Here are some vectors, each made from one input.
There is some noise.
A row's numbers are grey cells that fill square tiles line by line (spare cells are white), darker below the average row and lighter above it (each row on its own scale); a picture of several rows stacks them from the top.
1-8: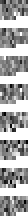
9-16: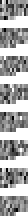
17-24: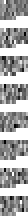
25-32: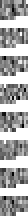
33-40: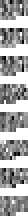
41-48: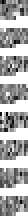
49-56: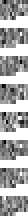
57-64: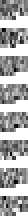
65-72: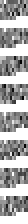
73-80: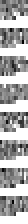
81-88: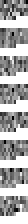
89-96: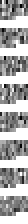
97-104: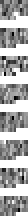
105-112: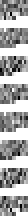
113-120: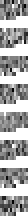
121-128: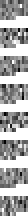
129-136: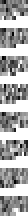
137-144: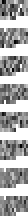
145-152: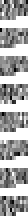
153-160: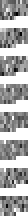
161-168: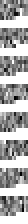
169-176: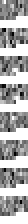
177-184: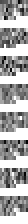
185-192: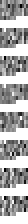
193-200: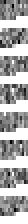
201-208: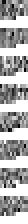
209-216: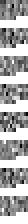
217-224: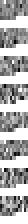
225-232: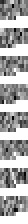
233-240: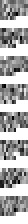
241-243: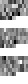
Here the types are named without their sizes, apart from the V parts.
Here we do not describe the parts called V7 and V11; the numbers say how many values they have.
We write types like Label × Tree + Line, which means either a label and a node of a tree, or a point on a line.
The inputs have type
Bool × (Line + V11) × V7.
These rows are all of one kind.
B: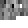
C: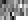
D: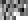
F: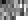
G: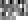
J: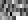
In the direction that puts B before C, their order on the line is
B, J, C, F, D, G.
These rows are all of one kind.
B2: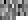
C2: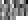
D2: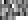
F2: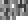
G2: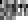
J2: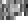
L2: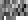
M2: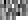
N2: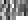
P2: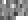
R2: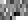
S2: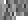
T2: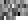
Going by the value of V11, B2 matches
C2, D2, M2 and N2.
